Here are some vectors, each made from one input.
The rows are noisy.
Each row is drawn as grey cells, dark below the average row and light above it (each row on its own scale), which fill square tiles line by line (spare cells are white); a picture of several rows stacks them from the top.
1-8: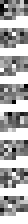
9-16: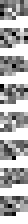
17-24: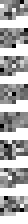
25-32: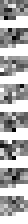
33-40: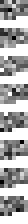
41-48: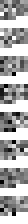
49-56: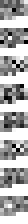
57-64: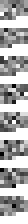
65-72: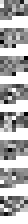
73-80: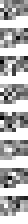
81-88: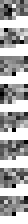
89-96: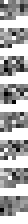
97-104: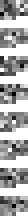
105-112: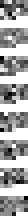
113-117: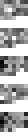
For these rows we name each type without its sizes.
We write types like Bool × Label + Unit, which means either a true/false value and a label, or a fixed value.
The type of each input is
(Label + Line) × Line.
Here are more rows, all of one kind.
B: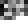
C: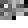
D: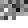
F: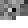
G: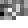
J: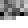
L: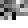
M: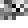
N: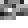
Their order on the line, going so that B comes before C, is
B, L, C, F, G, J, N, M, D.
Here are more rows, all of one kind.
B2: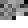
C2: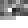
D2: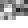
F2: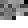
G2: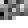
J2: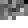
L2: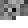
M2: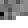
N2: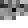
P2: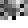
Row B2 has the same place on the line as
F2, L2, N2 and P2.
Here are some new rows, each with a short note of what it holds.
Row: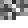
a point on each of two lines
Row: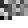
a point on each of two lines
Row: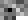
a point on each of two lines
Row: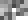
a point on each of two lines
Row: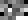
a label and a point on a line
